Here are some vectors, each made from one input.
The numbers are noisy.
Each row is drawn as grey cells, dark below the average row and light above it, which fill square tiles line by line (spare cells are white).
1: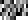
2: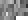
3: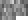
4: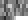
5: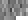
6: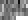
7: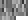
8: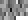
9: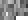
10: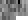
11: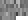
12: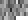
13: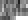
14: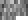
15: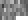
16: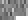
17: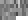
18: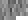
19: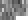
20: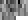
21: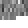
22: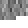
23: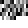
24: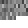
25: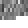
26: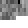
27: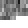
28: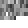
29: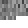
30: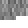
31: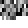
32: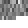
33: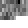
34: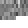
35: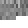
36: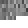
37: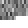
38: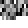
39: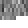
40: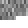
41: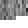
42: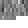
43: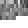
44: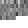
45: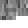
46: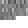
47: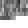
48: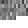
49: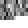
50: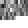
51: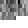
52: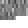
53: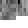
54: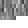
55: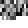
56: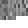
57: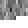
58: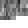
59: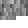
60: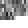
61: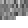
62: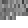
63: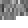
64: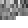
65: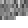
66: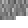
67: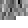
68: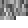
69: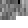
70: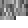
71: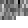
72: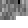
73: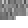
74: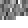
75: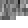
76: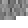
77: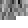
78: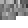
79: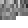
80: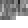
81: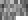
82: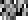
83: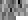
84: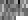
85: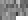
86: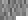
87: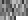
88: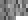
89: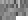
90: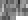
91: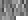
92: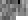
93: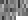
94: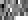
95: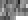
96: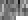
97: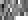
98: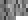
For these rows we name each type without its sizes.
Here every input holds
either a point on a circle, or a fixed value.
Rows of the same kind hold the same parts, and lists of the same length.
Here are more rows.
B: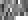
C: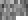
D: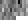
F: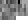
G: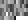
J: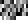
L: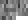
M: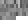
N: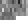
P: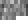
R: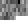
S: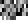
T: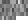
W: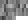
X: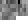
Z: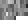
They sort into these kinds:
B, C, D, F, G, L, M, N, P, R, T, W, X, Z
J, S

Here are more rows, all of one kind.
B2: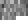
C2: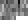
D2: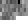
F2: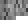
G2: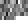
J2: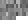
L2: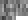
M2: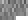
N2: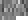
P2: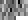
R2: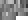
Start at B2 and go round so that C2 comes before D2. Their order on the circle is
B2, N2, G2, F2, L2, C2, D2, P2, M2, J2, R2.
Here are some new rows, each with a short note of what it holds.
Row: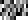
a fixed value
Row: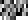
a fixed value
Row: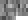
a point on a circle
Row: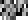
a fixed value
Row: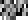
a fixed value
